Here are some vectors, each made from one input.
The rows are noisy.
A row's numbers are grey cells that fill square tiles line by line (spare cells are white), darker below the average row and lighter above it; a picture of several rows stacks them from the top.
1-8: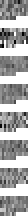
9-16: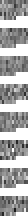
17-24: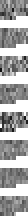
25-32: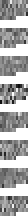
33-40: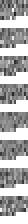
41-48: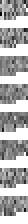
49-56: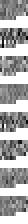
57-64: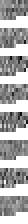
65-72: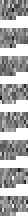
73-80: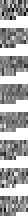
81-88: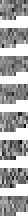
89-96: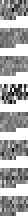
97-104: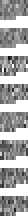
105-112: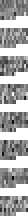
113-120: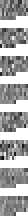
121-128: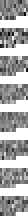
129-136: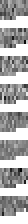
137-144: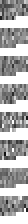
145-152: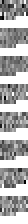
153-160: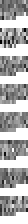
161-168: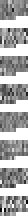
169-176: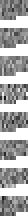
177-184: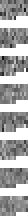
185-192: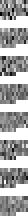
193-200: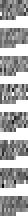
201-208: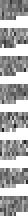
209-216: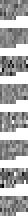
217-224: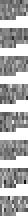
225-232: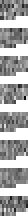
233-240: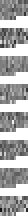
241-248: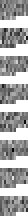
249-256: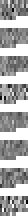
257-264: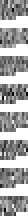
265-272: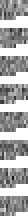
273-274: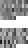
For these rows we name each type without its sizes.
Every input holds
a point on a line, together with either a point on a circle, or a fixed value.
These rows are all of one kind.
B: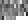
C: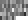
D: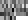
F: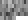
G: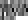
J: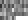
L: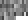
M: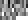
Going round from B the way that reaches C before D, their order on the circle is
B, J, C, L, G, D, F, M.
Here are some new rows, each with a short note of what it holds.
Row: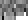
a point on a line
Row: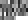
a point on a circle and a point on a line
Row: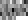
a point on a circle and a point on a line
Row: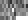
a point on a line
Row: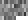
a point on a line
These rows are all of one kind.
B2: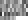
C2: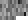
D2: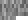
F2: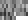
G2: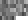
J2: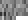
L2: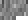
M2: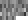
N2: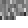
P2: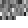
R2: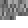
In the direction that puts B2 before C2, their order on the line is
N2, B2, L2, R2, P2, F2, C2, D2, M2, G2, J2.
